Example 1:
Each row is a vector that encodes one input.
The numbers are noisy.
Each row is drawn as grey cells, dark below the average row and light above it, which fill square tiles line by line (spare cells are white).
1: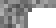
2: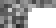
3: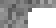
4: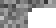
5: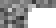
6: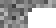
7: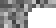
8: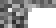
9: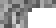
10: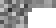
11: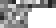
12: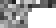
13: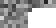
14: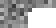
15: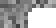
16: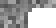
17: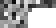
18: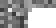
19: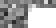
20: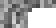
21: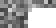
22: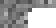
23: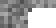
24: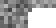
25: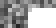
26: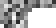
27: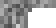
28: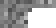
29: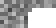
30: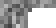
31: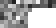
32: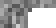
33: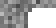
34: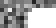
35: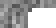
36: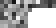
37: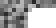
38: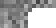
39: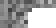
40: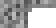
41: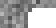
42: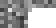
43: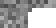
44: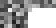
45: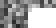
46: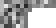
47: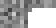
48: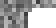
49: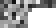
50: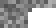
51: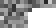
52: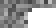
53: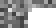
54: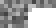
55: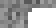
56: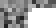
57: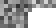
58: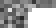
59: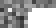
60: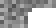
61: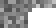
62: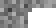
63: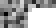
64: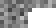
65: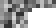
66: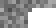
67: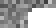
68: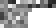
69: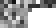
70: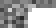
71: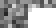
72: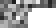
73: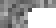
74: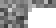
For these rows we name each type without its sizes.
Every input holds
a list of points on a line.
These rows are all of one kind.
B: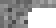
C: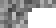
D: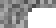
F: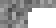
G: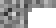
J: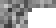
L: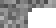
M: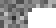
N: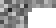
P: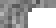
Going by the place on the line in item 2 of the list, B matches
J and M.
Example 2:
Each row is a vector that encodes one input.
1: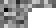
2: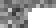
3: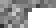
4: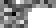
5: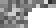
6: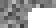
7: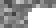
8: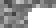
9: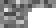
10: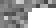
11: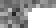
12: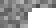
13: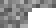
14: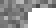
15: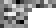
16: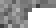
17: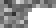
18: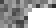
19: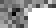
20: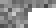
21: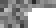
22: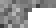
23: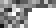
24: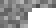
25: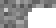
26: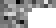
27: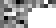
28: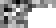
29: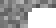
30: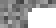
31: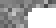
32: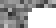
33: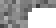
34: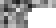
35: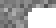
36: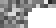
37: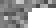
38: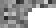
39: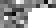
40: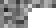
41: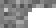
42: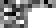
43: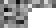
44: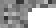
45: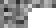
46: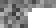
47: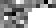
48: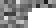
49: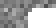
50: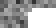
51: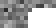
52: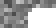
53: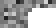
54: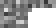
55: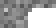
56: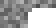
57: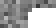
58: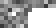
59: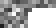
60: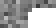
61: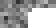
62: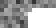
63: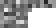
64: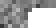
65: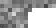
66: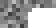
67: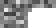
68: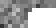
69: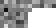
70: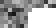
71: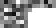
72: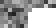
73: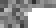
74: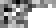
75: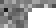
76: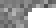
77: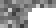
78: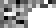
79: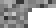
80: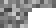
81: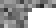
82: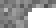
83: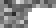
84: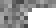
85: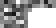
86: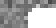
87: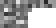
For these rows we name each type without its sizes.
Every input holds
a list of points on a line.
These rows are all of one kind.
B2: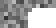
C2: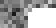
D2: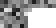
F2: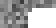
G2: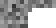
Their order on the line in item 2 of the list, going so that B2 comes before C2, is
B2, G2, F2, C2, D2.
